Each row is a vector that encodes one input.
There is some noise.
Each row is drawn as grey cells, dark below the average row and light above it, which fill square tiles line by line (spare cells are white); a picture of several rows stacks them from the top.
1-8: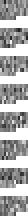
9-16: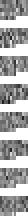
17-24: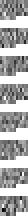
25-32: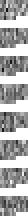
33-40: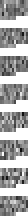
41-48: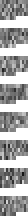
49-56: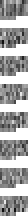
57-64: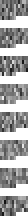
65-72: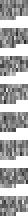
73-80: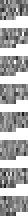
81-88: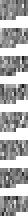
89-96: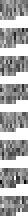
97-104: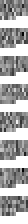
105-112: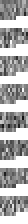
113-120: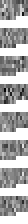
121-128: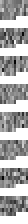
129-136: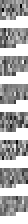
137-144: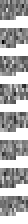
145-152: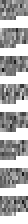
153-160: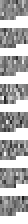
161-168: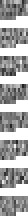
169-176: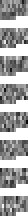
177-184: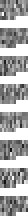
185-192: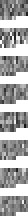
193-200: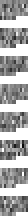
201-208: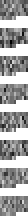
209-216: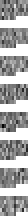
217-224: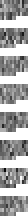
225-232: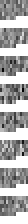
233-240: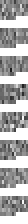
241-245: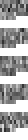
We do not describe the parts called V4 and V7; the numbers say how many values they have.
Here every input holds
either a point on each of two 5-point circles, or a true/false value and a value of V4, or a value of V7.
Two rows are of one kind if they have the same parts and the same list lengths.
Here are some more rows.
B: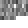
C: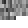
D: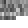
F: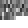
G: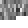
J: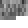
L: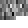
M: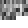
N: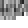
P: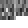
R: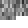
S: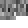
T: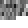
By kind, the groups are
B, C, D, G
F, L, P, S
J, M, N, R, T

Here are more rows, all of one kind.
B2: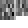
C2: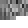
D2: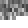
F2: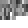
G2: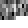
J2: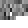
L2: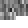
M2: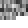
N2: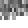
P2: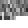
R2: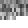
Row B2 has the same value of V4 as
D2 and N2.
